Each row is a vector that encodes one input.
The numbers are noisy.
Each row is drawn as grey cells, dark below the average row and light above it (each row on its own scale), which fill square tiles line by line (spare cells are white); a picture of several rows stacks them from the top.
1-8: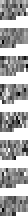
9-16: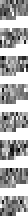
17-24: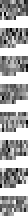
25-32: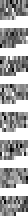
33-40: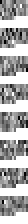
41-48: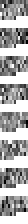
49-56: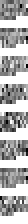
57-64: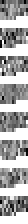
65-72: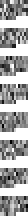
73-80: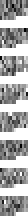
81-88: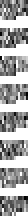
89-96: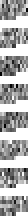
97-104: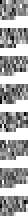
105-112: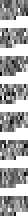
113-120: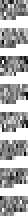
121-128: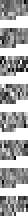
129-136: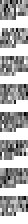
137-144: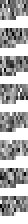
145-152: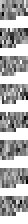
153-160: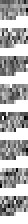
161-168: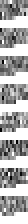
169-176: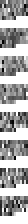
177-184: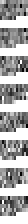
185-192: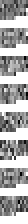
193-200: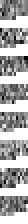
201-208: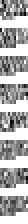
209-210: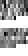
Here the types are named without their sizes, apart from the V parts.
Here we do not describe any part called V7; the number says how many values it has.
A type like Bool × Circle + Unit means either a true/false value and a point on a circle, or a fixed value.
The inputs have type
Bool × Circle + (Tree + Unit) × V7.
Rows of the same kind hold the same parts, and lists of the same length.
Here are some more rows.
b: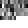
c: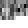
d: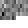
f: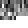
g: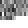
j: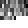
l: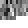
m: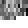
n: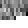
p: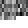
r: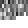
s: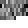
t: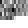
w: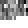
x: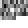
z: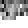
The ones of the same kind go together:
b, f, j, m, n, p, r, s, w, z
c, g, t
d, l, x

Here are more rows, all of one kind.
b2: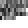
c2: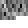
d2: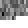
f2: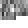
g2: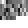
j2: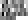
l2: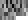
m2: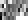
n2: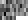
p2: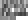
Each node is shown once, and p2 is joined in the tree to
c2, f2 and g2.
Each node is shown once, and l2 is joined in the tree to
j2.
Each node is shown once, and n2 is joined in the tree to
b2.
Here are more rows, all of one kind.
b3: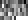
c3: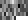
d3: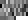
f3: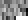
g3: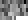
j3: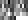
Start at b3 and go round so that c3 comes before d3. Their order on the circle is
b3, f3, j3, g3, c3, d3.
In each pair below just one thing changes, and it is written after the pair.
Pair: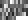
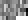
the place on the circle
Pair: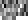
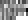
the true/false value
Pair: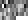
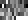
the place on the circle
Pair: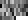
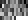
the true/false value
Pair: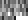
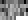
the place on the circle
